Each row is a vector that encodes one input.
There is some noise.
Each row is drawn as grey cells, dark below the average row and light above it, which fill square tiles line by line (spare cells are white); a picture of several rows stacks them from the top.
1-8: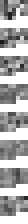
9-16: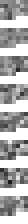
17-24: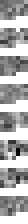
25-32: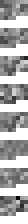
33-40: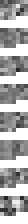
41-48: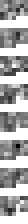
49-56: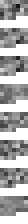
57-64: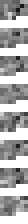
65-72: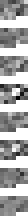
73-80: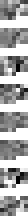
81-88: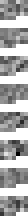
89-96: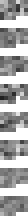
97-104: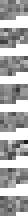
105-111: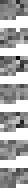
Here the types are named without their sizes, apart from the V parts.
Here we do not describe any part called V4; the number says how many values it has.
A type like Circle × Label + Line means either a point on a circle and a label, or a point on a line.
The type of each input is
List(Bool × V4).
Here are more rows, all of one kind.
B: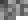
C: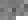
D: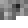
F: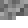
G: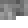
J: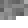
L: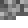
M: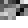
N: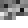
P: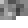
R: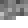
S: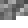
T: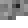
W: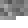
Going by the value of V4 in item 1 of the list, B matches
L, N, P and T.
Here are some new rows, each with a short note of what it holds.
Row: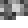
the empty list
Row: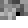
a list of two items
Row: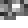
the empty list
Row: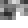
a list of one item
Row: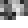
the empty list
